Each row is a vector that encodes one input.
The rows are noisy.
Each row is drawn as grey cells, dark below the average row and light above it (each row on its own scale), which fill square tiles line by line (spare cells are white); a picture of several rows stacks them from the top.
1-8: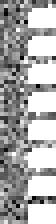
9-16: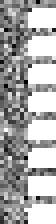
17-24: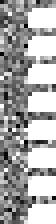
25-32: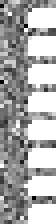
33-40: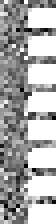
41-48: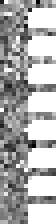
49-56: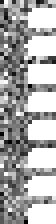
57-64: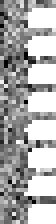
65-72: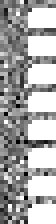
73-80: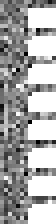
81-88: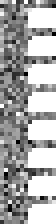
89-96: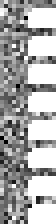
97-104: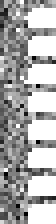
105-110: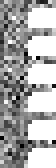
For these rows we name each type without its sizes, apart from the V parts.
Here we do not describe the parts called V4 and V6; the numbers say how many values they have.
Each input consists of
a point on a line and a value of V4, together with either a point on a line, or a value of V6.
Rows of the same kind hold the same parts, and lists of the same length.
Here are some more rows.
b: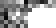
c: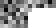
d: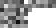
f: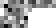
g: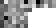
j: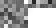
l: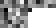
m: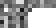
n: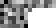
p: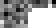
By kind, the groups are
b, g, l, m, n
c, d, f, j, p

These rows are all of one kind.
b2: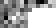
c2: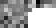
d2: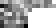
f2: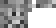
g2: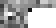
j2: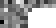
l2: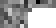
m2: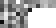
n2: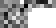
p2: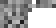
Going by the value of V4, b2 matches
c2, j2, l2 and n2.
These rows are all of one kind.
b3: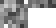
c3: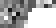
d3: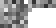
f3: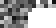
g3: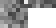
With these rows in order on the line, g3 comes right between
b3 and f3.
